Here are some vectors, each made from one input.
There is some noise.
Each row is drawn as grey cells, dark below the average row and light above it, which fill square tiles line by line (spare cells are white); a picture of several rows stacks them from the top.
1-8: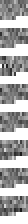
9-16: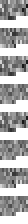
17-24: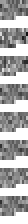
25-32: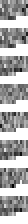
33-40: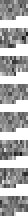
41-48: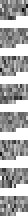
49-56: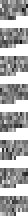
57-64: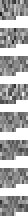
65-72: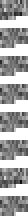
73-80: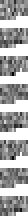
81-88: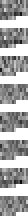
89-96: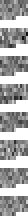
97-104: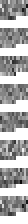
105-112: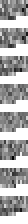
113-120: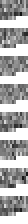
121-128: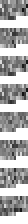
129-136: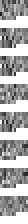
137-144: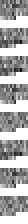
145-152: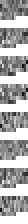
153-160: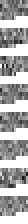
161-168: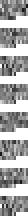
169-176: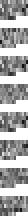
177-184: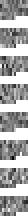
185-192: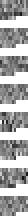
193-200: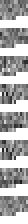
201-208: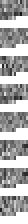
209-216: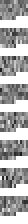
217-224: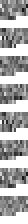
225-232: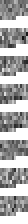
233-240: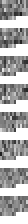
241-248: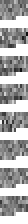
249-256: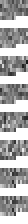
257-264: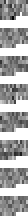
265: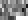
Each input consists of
one of 11 labels.
